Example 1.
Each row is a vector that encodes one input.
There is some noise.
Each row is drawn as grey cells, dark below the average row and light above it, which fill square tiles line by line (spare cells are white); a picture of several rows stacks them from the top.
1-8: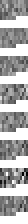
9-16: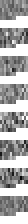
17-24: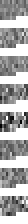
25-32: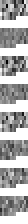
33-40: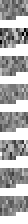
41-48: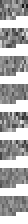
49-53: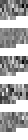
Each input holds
three true/false values.
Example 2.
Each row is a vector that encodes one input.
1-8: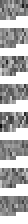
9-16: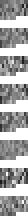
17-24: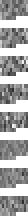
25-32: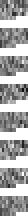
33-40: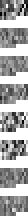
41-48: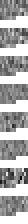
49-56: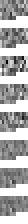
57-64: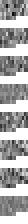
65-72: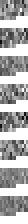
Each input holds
three true/false values.
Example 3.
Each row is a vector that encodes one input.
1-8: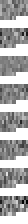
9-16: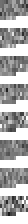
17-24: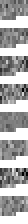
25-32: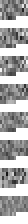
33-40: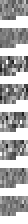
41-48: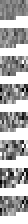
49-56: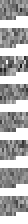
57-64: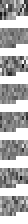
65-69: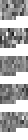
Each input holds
a point on a 9-point line.
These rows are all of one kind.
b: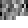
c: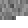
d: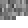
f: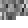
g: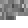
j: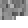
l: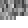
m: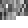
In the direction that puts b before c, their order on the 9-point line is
b, d, c, g, f, j, m, l.
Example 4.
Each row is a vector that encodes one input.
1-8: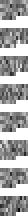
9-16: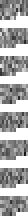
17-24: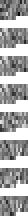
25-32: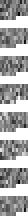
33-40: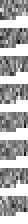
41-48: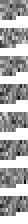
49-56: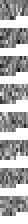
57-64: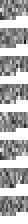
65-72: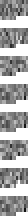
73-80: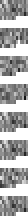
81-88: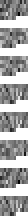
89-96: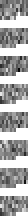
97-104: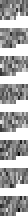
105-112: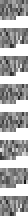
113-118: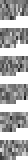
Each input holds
one of 8 labels.
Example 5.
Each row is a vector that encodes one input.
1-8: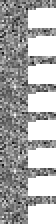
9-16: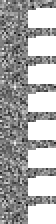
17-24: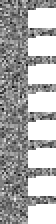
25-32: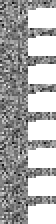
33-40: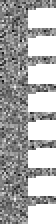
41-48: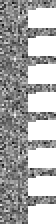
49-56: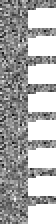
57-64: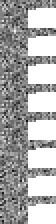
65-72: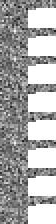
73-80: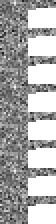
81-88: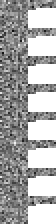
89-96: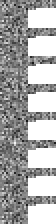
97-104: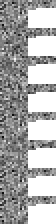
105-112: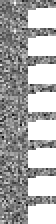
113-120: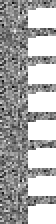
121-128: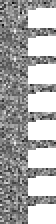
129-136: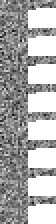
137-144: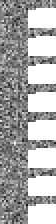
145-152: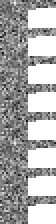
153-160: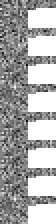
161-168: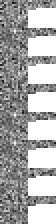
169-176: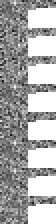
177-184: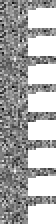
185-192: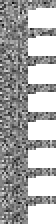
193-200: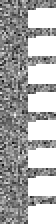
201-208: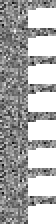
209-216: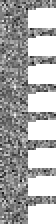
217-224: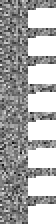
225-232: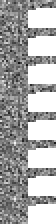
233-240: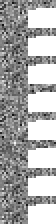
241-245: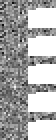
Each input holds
one of 5 labels.
